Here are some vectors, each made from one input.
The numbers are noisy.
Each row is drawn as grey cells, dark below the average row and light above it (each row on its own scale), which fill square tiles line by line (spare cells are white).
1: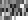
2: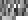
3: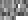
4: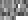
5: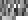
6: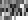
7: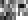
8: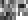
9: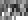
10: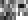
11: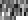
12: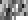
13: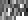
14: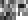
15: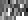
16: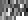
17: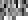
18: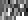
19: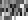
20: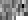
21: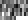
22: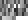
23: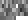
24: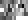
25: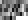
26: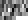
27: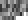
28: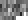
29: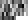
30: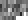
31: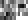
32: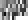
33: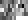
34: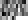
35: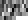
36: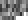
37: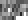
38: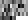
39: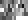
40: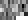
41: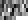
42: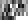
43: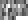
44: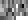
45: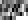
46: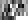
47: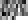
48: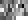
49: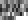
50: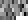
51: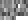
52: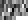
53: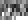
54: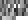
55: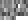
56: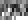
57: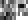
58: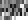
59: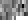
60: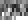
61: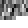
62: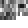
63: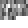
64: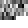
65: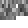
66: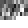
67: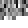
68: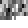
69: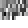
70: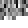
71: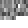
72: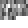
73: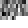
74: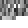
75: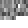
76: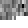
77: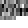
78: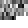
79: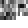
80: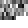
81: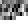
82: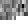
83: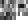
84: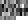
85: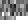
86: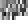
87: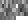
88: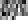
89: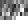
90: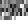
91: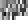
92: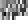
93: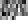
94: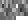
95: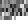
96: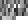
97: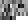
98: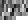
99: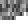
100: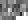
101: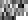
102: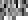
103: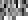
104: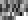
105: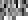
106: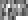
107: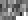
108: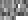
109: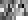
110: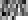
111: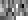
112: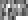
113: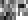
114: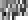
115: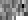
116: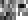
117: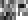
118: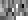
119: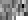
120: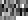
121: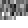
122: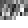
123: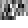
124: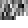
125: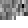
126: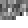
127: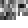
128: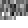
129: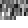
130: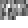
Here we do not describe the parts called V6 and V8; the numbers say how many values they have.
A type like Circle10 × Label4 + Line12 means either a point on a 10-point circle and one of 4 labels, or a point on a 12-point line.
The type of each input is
Bool × (Line5 + V8) + V6.
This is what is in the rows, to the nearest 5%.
About 70% of them hold a true/false value, together with either a point on a 5-point line, or a value of V8. The rest hold a value of V6.
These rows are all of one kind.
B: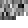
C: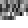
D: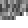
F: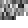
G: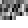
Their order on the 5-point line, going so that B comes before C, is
F, B, D, C, G.
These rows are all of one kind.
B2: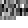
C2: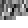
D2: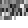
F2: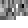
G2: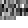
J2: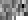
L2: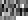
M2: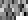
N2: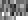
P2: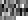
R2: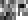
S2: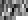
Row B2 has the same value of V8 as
G2, L2 and P2.
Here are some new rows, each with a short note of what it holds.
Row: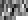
a true/false value and a value of V8
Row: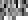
a value of V6
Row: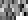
a true/false value and a value of V8
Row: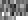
a true/false value and a value of V8
